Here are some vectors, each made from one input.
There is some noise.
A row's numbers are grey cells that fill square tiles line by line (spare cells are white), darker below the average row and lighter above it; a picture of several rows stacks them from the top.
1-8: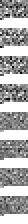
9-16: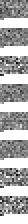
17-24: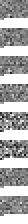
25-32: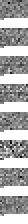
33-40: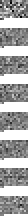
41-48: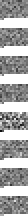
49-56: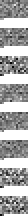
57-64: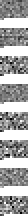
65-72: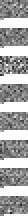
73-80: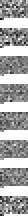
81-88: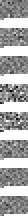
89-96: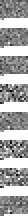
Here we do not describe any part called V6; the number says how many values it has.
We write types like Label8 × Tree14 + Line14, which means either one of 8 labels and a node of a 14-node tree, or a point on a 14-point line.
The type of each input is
(Circle9 + Unit) × Line5 + V6.
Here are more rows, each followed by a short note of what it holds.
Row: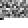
a value of V6
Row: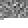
a point on a 9-point circle and a point on a 5-point line
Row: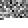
a value of V6
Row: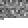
a point on a 9-point circle and a point on a 5-point line
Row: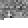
a point on a 5-point line
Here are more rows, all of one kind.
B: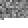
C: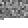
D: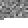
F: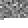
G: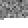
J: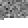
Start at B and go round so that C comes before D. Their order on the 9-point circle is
B, J, C, F, G, D.
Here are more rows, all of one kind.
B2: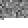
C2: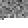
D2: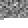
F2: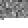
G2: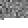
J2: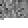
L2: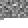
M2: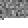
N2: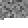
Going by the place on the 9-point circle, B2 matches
C2, D2 and F2.
